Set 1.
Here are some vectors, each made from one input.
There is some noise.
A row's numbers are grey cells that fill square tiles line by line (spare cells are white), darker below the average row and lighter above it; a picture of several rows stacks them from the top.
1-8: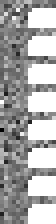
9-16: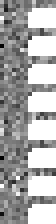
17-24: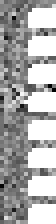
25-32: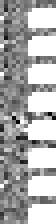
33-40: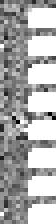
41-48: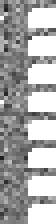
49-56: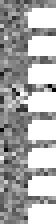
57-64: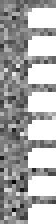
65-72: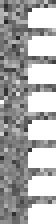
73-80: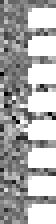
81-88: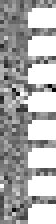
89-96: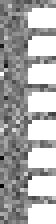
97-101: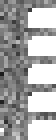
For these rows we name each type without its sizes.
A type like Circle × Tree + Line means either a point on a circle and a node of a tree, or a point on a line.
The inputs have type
List(Circle).
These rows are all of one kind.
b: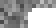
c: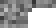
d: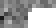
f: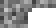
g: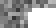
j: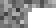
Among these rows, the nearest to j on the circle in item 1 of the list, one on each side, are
d and g.
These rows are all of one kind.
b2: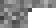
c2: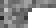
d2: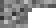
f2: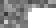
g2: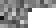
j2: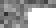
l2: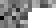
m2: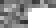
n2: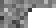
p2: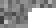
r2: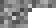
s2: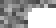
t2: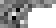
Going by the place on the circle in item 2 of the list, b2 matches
d2, f2, r2 and s2.
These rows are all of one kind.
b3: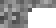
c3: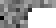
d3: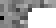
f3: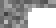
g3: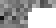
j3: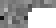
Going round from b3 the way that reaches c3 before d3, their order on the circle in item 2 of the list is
b3, g3, j3, c3, d3, f3.
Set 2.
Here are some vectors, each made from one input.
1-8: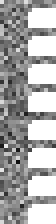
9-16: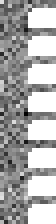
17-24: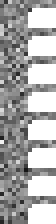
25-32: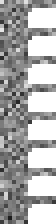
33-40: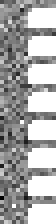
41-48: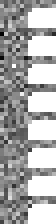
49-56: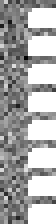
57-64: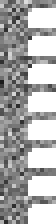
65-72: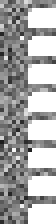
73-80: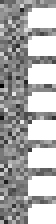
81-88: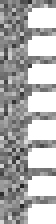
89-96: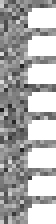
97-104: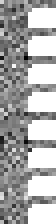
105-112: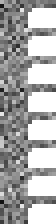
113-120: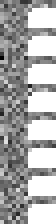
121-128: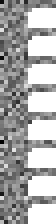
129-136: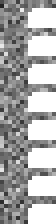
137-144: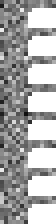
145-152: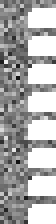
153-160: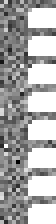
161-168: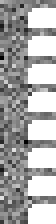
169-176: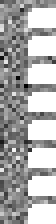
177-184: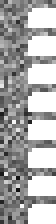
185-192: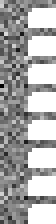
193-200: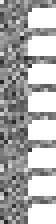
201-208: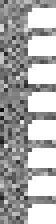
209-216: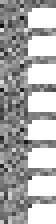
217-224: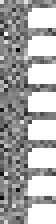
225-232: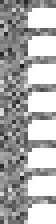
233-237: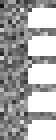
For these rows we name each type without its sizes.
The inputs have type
Bool × Bool × Bool × (Tree + Unit).
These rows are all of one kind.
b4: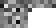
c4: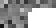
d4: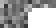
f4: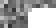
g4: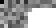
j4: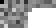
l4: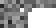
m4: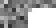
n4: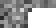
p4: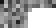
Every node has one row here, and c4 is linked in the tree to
g4, l4 and m4.
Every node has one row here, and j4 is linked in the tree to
g4 and n4.
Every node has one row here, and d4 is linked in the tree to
f4.
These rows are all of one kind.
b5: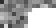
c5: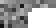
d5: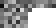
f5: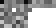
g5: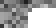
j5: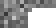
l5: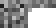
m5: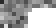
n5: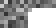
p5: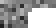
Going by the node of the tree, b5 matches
c5, g5, m5 and p5.
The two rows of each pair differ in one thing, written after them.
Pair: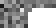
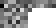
one of the three true/false values
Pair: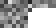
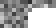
one of the three true/false values
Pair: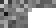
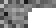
one of the three true/false values
